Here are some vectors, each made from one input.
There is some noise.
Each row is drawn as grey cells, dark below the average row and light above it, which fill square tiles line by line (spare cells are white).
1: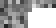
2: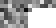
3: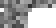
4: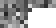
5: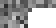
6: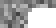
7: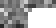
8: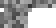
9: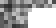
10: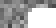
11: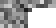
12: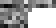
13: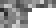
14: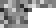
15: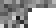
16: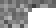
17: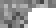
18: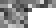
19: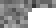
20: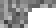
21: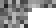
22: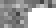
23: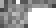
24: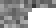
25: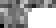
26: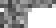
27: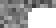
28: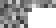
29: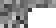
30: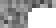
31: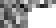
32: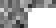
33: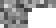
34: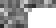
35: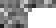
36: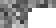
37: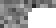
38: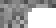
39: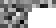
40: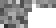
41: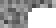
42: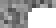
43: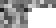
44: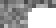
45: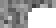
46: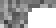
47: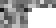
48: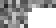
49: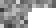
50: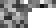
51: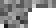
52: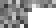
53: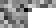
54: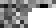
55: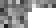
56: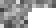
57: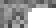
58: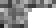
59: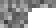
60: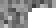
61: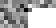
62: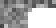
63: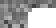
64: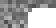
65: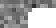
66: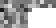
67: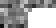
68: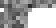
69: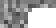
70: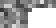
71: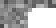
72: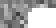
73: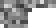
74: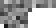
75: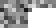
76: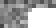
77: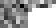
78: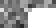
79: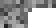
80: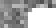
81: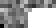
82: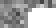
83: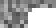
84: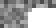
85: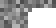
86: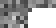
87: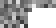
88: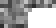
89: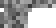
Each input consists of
a point on a 5-point line, together with either a point on a 6-point line, or three true/false values.
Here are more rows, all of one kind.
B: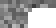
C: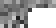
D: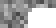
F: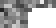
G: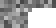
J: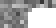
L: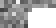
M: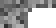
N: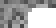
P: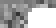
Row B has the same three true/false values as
F, G and M.
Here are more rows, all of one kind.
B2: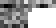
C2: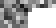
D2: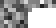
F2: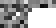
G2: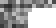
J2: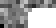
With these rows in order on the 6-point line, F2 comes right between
D2 and J2.
